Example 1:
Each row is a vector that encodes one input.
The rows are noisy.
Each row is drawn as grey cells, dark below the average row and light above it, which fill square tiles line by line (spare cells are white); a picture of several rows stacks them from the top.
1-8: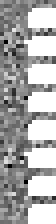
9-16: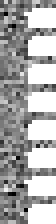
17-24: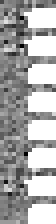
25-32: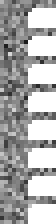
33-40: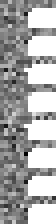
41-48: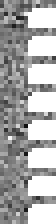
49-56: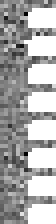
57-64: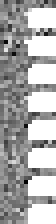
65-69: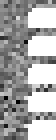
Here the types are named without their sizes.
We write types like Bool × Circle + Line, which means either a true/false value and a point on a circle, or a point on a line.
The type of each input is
Bool × Line × Line.
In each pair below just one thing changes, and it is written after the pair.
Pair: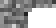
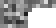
the place on one of the two lines
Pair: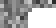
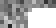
the place on one of the two lines
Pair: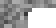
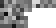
the true/false value
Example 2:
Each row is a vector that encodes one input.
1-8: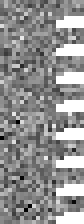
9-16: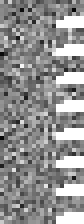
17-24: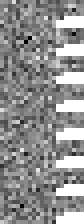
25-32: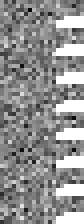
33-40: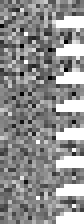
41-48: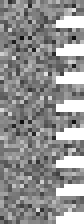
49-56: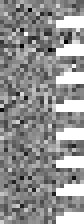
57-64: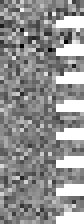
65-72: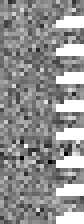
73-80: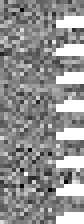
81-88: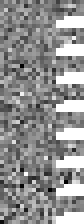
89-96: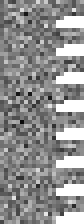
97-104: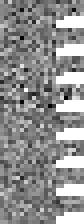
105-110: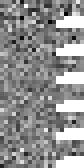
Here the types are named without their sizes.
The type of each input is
List(Line).
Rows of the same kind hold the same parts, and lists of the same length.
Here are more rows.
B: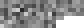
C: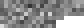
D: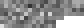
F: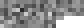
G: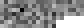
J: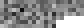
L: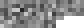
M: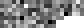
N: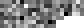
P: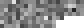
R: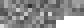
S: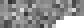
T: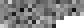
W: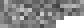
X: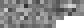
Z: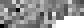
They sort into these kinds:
B, C, D, F, G, J, L, P, R, T, W, X
M, N
S, Z

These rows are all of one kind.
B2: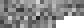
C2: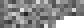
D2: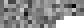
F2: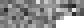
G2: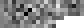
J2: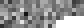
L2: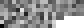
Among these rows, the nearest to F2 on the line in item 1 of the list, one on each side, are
B2 and D2.
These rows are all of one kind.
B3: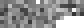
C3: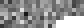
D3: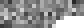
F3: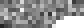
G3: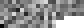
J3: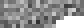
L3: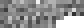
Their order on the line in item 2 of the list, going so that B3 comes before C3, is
B3, G3, C3, D3, F3, J3, L3.
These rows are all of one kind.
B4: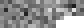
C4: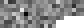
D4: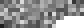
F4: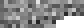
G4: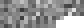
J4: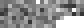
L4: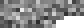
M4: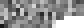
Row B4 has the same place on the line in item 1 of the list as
G4 and J4.
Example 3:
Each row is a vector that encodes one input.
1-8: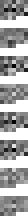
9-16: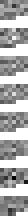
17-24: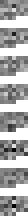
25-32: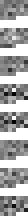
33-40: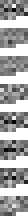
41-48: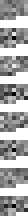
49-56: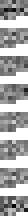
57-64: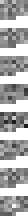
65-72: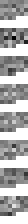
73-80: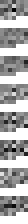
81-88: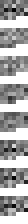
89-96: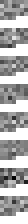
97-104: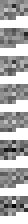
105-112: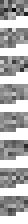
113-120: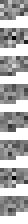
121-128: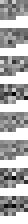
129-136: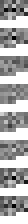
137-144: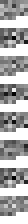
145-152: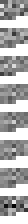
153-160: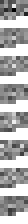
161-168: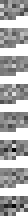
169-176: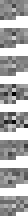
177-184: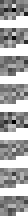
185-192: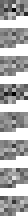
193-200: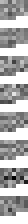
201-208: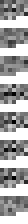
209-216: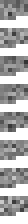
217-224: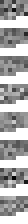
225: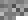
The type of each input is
Tree9 + Tree14.
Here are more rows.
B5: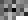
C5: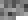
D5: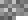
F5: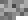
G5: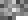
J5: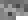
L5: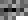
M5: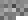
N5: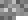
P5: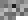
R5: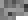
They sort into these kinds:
B5, L5
C5, D5, F5, G5, J5, M5, N5, P5, R5

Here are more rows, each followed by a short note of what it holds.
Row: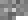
a node of a 14-node tree
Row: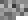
a node of a 14-node tree
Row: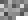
a node of a 14-node tree
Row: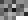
a node of a 9-node tree
